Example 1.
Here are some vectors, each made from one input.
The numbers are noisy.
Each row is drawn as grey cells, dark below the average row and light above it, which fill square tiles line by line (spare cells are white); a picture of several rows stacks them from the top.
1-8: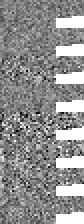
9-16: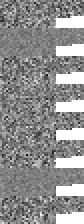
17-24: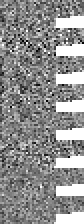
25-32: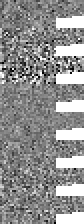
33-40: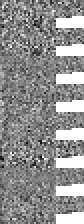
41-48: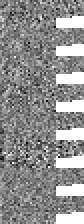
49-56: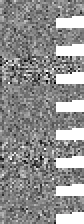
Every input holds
a node of a 9-node tree.
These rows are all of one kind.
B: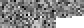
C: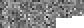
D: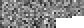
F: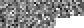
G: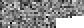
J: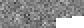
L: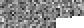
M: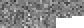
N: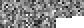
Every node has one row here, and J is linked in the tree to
D.
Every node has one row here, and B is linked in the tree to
D and G.
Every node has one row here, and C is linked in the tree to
D and N.
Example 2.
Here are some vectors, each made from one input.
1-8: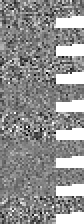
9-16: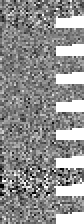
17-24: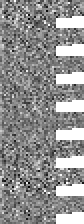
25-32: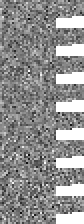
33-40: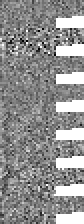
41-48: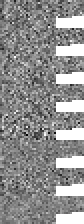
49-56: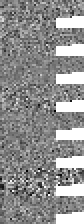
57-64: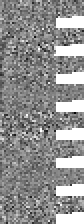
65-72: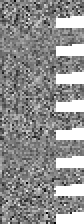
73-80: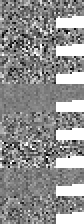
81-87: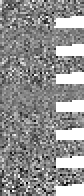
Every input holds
a node of a 15-node tree.
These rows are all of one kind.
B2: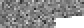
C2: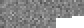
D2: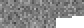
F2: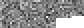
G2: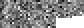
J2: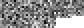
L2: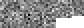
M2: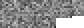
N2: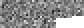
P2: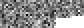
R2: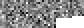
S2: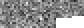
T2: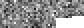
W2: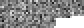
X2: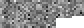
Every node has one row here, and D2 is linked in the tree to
C2 and J2.
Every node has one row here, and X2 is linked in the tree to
M2 and N2.
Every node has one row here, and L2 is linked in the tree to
G2.
